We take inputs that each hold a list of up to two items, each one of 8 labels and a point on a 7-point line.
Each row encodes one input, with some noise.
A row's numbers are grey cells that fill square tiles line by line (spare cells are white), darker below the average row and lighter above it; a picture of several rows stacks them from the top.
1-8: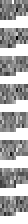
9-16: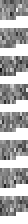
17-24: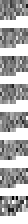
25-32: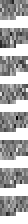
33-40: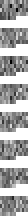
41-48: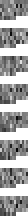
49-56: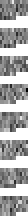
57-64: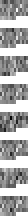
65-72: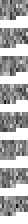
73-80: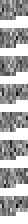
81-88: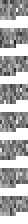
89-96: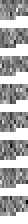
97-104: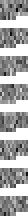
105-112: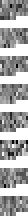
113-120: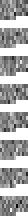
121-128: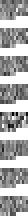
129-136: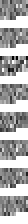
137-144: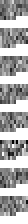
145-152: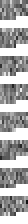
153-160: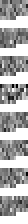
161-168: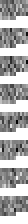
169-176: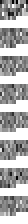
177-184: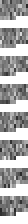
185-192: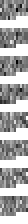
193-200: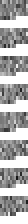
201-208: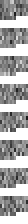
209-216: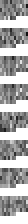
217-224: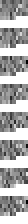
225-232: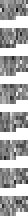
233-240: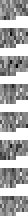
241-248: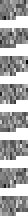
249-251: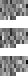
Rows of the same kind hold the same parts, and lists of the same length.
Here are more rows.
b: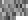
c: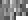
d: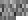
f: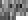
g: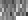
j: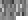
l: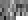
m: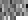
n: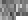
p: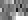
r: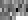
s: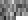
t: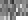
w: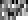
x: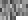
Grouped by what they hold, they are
b, c, d, f, l, p, r, s
g, j, m, n, t, x
w

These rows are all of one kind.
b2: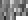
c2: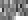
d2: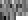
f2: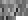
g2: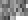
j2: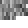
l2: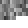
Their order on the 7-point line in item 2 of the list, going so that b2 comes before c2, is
f2, l2, b2, d2, j2, c2, g2.
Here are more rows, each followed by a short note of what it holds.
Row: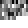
the empty list
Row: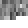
a list of one item
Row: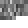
a list of two items
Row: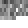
a list of one item
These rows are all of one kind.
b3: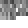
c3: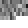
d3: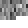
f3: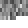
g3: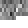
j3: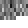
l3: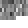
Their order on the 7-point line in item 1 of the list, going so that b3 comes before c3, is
l3, g3, b3, f3, d3, c3, j3.
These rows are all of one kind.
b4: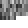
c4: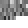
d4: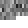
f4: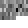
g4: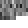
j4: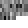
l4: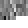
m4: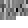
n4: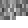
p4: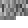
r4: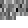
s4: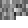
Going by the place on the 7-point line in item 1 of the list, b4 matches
f4, g4 and j4.
